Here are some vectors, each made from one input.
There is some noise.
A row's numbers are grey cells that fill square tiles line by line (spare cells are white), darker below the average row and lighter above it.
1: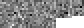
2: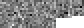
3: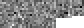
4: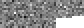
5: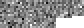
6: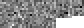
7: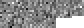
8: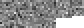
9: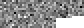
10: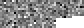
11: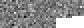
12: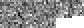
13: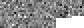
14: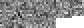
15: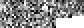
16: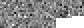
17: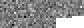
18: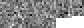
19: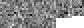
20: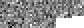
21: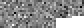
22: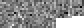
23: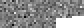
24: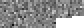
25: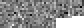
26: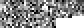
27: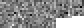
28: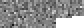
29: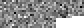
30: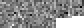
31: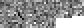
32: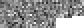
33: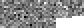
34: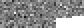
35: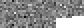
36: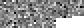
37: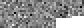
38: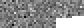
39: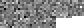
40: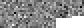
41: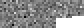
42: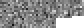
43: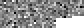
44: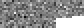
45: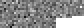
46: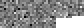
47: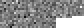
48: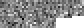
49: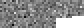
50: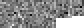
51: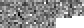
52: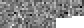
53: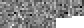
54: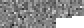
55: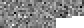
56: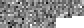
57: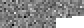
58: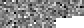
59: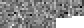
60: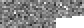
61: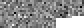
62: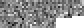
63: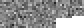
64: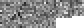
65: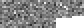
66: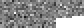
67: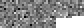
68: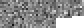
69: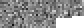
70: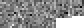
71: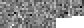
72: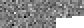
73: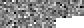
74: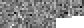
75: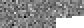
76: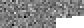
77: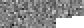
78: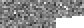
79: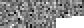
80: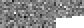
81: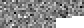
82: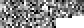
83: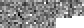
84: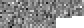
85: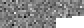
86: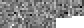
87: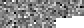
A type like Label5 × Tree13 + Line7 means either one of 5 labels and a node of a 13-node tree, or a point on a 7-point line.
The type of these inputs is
List2(Line5).
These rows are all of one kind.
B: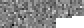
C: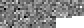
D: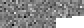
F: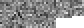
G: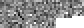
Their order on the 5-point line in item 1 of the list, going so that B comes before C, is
G, F, B, D, C.
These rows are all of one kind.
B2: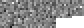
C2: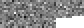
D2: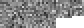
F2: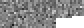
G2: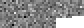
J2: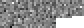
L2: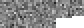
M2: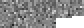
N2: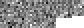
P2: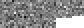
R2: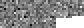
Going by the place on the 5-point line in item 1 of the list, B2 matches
F2, J2, L2 and M2.
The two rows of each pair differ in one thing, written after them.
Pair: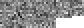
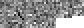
the place on the 5-point line in item 1 of the list
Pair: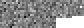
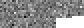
the place on the 5-point line in item 2 of the list
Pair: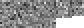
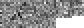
the place on the 5-point line in item 1 of the list
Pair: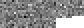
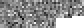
the place on the 5-point line in item 1 of the list
